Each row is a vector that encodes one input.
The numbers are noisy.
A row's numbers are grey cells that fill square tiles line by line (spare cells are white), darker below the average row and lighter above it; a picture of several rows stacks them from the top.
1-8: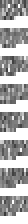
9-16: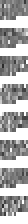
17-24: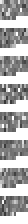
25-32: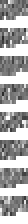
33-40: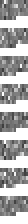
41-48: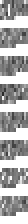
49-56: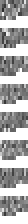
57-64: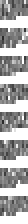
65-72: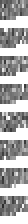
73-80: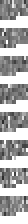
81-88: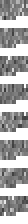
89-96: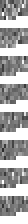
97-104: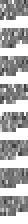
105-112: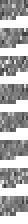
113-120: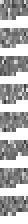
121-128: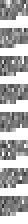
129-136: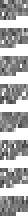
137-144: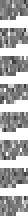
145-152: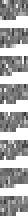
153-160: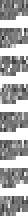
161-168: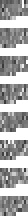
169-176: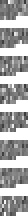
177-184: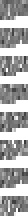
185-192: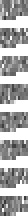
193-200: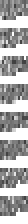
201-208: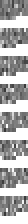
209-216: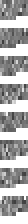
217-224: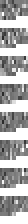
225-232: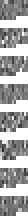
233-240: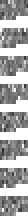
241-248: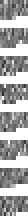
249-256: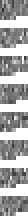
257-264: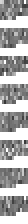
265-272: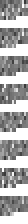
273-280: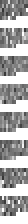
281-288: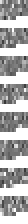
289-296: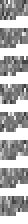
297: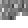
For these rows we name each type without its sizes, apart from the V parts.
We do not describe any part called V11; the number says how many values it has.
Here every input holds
a label, together with either four true/false values, or a value of V11.
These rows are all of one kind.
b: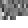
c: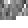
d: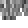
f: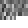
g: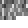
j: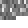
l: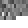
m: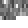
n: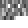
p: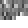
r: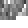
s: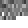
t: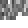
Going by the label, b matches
f, l, n and s.
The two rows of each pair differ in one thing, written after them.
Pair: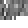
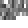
the value of V11
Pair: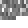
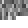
the value of V11
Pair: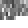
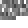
the label
